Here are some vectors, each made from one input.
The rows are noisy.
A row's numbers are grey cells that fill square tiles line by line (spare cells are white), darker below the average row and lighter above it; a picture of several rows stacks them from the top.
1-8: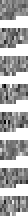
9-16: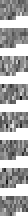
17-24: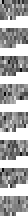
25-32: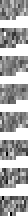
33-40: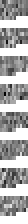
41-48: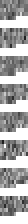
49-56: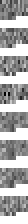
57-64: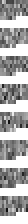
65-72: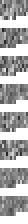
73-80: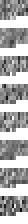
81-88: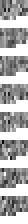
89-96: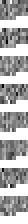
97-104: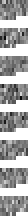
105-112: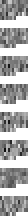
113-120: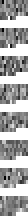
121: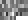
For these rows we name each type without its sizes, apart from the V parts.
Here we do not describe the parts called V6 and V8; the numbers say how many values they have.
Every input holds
a value of V6, together with either a point on a line and a true/false value, or a value of V8.
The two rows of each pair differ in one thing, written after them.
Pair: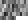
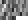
the place on the line
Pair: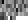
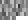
the value of V6
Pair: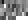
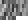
the true/false value
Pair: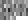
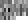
the place on the line
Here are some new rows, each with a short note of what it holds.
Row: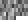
a value of V6 and a value of V8
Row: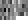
a value of V6 and a value of V8
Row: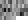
a value of V6 and a value of V8
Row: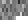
a value of V6 and a value of V8
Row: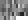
a value of V6 and a value of V8
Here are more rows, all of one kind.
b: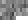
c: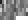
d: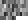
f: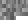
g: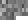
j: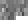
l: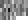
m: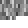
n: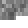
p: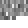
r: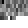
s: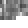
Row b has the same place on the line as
d and r.
